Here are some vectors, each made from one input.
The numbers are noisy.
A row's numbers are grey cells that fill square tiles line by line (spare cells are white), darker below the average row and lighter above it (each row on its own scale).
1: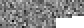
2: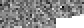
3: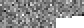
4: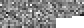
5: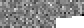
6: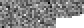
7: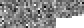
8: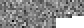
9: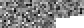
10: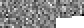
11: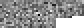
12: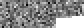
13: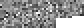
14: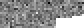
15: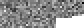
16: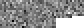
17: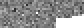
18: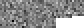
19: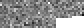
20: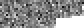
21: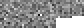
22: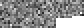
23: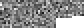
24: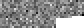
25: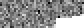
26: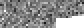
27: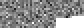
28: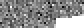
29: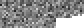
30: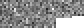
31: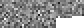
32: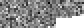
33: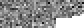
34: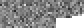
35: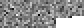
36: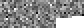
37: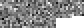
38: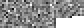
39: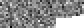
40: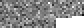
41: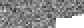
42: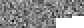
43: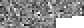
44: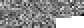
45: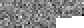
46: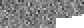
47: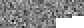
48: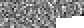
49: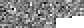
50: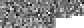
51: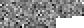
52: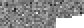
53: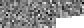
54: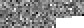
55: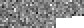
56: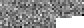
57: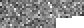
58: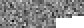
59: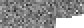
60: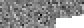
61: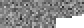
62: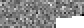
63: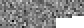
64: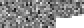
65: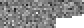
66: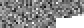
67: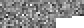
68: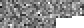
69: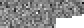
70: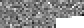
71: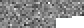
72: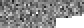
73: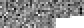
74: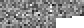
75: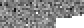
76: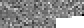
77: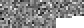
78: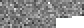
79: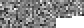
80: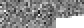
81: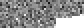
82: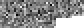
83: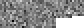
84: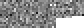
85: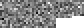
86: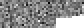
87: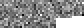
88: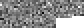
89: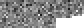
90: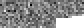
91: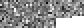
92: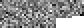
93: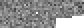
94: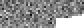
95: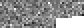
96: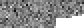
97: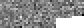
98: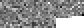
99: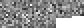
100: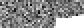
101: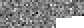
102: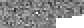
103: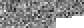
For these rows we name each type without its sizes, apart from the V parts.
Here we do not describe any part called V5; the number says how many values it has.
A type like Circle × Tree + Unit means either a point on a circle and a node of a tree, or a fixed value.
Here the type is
List(Bool × V5).
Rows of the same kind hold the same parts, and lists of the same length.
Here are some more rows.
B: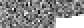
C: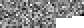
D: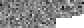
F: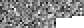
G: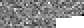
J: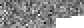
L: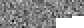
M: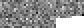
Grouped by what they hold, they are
B, D, J
C, F, G, M
L

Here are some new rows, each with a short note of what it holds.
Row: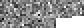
a list of one item
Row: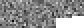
the empty list
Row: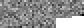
a list of one item
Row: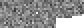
a list of two items
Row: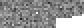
a list of two items
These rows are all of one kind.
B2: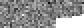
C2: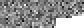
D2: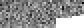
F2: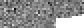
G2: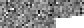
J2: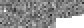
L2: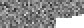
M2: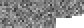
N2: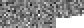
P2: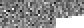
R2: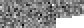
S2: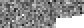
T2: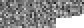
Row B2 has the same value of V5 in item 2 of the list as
F2, J2, N2 and T2.
